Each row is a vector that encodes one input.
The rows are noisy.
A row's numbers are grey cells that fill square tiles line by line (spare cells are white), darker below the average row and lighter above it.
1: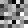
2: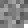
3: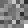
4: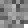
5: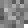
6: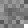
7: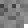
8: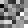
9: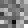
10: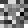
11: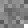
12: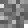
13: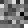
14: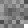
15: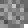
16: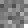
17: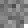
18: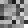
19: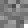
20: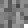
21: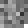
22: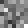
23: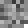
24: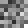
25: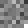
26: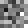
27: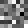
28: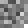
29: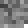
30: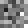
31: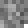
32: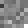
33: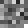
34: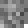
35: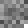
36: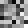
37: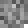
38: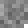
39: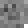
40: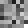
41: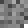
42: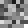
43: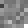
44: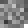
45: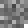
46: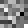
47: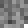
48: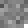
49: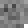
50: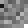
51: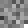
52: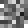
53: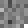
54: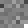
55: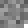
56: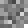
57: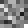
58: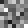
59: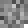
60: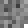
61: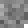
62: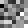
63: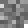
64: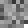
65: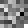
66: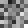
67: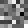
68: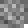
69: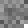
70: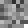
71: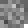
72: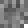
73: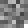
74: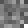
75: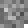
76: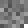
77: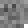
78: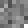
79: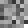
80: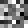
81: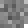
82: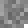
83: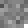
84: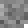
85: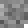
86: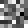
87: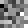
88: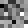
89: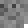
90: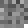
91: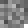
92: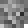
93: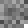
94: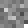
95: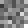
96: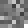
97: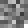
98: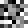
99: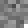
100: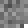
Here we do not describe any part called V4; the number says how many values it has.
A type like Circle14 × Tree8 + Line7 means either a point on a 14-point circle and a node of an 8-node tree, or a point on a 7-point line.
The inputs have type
Bool × Bool × Bool + List2(Line5) + V4 × V4.
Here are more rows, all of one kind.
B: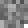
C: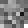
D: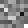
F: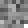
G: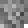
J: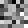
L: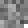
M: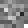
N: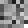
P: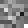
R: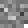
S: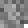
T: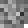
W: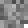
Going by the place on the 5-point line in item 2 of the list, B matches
C, G and P.
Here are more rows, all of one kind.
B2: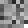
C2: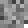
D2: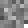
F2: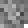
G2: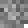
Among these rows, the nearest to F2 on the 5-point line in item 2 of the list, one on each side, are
B2 and C2.
